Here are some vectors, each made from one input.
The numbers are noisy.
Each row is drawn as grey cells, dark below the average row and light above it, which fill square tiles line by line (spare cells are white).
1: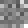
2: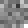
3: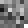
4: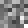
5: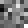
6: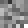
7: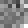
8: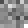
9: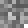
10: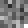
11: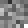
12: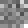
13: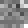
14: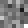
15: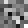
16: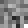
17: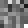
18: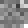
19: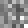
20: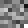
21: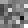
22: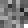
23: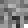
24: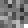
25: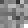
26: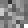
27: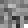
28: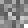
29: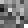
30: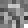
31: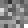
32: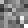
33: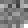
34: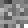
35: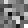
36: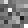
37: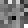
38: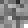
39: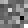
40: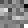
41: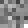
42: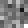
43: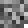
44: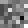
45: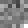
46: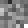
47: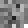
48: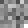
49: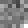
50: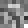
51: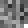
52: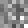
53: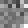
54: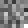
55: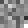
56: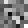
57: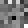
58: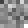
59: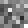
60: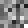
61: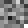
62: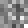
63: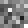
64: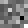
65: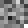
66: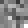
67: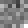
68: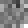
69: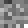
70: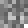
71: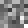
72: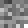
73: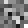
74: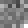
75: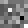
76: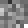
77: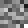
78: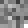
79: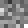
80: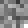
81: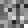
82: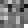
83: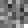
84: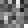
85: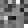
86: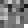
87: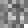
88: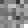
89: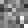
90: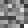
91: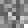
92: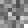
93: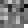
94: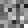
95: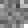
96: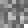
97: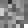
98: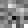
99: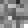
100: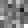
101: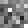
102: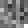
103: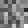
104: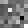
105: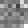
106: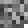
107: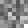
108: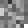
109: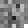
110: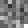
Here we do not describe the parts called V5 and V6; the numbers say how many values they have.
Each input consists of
a value of V6, together with either a point on a 4-point line and a true/false value, or a value of V5.
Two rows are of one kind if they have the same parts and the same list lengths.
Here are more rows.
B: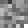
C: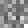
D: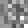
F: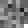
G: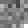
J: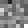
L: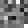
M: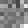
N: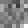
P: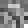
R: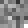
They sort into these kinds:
B, C, D, F, G, J, M, N, R
L, P

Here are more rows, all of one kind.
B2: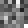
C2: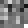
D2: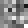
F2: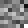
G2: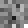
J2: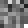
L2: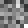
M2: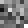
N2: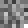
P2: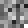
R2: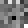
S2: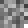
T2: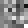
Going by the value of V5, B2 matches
L2 and N2.
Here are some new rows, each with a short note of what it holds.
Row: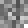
a point on a 4-point line, a true/false value and a value of V6
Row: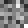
a value of V5 and a value of V6
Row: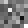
a point on a 4-point line, a true/false value and a value of V6
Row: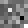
a point on a 4-point line, a true/false value and a value of V6
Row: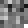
a value of V5 and a value of V6
